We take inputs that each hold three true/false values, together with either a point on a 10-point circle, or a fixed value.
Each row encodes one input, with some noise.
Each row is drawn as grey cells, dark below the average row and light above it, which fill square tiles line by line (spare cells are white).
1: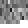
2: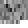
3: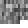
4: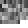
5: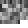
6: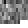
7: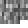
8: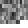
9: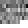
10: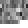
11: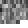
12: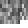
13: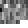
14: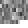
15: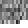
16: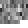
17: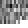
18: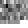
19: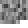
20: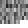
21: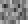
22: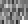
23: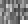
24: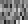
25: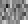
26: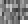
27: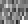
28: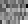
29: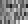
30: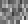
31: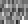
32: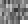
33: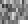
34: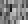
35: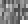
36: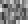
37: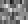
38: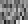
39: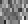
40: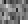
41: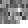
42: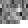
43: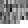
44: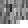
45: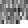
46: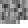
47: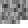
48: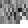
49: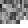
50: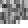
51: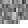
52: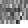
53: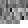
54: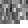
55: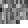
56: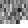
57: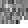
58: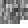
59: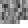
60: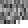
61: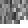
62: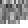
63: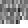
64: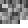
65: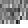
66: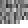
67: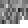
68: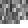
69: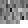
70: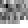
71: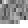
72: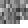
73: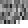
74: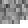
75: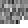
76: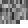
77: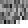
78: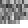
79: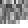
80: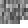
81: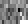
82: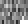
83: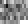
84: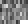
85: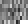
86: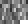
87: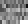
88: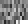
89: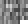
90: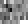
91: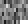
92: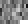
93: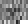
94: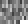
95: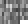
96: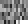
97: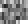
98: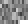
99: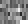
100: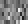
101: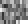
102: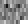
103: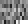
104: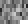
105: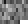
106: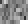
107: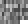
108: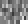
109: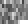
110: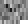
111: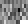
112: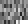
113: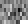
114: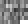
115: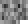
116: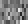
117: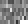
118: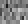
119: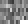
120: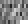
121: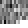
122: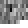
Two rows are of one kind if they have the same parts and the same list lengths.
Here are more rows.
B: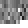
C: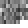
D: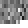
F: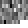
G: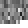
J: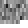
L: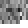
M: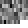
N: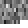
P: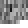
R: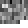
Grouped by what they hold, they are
B, C, D, G, N
F, J, L, M, P, R

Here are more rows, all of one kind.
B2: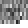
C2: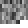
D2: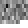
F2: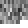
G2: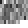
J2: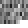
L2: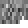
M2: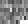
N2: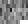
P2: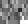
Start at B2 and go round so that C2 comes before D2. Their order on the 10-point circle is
B2, C2, D2, F2, P2, G2, M2, J2, L2, N2.
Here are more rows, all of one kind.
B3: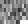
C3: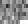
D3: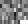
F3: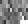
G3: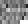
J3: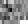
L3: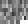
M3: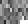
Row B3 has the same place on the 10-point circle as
D3 and G3.
